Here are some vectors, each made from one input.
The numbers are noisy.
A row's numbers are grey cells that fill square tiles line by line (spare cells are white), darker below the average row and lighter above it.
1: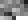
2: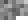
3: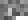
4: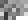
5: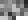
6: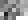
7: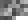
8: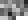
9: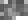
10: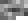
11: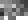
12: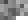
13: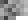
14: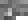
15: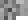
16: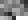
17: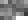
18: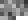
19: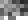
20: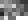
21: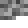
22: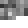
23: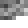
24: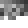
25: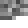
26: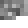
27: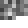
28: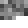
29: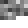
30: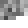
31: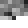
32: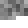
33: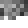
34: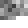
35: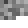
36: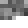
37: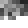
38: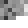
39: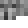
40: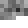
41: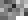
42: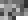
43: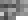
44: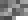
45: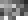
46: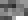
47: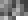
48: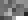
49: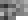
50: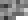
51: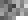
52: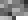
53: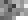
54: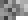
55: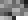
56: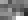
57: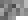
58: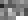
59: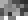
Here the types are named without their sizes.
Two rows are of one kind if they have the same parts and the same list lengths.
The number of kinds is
2.
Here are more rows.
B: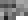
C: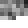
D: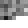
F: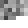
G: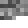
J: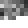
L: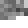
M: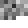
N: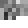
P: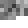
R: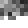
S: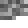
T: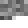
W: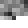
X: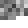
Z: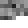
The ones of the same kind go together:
B, D, F, G, L, M, N, P, S, T, X, Z
C, J, R, W

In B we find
a point on a circle and three true/false values.
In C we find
a point on a circle.
